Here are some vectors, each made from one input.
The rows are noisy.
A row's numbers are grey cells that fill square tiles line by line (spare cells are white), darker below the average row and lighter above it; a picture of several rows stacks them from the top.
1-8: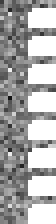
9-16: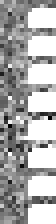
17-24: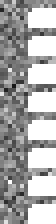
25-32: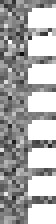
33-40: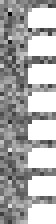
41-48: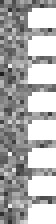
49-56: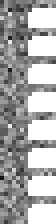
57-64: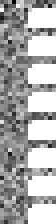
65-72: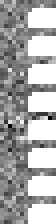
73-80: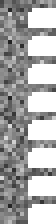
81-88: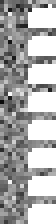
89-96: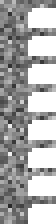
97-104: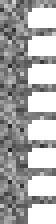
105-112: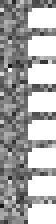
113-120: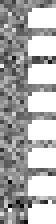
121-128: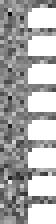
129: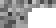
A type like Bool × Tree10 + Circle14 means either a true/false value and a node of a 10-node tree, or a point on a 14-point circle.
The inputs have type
Bool × (Line5 + Line9).
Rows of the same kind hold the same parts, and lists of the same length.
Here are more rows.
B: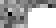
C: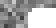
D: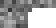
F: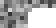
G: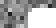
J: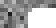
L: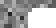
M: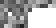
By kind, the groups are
B, C, D, G, J, L
F, M

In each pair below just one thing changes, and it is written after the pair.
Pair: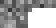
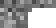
the place on the 9-point line
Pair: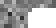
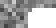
the place on the 9-point line
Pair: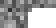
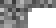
the place on the 9-point line
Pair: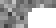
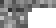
the true/false value
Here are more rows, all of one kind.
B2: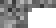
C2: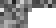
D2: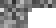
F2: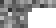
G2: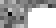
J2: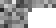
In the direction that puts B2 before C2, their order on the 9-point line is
G2, J2, B2, C2, D2, F2.
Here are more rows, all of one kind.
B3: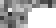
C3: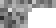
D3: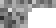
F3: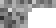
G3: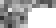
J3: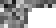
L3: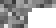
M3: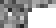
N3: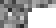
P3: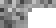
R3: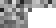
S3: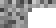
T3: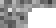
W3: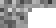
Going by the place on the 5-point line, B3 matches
L3, R3, T3 and W3.
